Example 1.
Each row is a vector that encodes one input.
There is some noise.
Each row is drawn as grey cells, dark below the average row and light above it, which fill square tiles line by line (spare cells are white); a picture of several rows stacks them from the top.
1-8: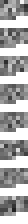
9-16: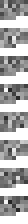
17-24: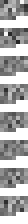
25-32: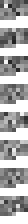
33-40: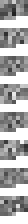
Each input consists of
a node of a 9-node tree.
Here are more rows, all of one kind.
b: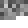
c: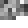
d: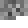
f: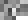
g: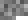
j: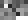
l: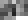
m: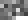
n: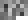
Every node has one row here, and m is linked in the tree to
g and l.
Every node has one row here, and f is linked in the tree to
c and d.
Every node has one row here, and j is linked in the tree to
b.
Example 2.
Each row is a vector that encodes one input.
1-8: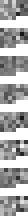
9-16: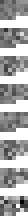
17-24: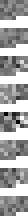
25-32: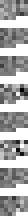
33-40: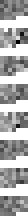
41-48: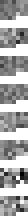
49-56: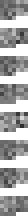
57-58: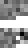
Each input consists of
a point on a 10-point line.
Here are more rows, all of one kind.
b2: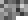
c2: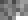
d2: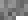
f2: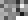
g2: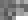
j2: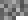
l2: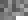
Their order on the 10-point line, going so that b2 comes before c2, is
f2, b2, d2, j2, l2, c2, g2.
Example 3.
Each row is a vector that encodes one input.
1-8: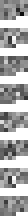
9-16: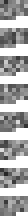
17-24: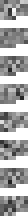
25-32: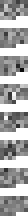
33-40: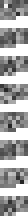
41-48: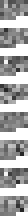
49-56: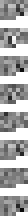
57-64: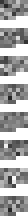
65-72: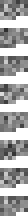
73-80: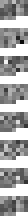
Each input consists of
a node of a 15-node tree.
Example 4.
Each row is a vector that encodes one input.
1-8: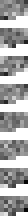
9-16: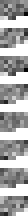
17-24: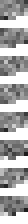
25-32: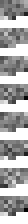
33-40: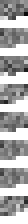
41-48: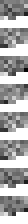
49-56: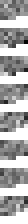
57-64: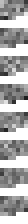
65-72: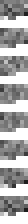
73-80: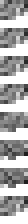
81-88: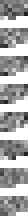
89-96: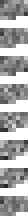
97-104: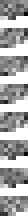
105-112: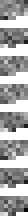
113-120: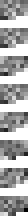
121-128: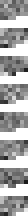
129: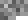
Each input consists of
a point on a 10-point line.
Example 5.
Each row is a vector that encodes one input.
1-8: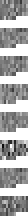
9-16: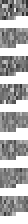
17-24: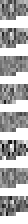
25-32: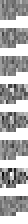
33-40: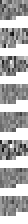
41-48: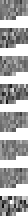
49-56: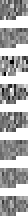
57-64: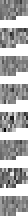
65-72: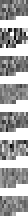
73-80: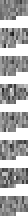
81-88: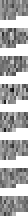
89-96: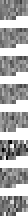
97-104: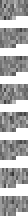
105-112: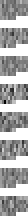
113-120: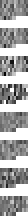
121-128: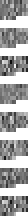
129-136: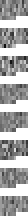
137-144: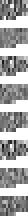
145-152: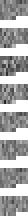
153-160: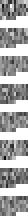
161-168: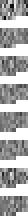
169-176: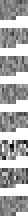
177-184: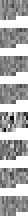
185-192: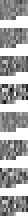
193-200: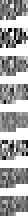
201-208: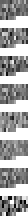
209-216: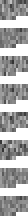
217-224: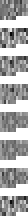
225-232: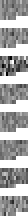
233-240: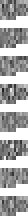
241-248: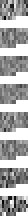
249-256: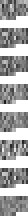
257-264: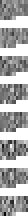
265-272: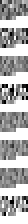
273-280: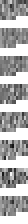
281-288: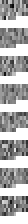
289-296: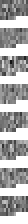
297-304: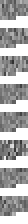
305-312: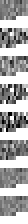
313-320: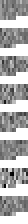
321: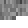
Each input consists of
one of 5 labels.
